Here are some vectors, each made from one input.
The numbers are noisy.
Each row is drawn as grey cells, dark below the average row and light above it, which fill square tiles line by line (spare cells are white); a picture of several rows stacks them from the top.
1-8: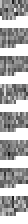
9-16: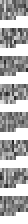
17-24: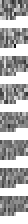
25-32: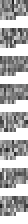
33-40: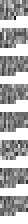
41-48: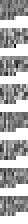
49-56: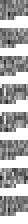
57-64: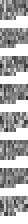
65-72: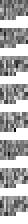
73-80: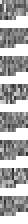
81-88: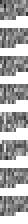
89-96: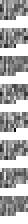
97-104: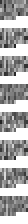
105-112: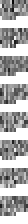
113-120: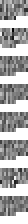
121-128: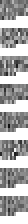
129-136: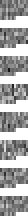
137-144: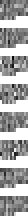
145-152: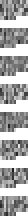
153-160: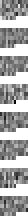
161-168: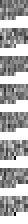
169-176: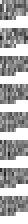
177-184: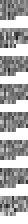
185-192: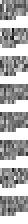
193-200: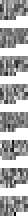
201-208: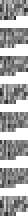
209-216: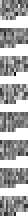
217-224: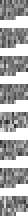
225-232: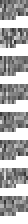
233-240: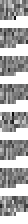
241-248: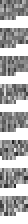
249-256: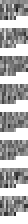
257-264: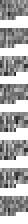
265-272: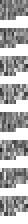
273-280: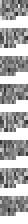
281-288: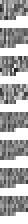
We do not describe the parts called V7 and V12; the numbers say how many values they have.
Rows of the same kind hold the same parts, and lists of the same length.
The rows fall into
3 kinds.
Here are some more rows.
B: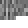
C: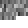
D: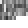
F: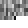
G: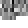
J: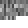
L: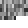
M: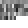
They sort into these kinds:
B, C, J
D, F, L, M
G

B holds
a point on a 10-point line and a value of V12.
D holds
a node of a 9-node tree.
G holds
a value of V7.
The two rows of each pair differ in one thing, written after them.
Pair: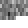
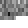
the value of V12
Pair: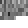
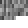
the place on the 10-point line
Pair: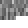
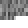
the value of V12
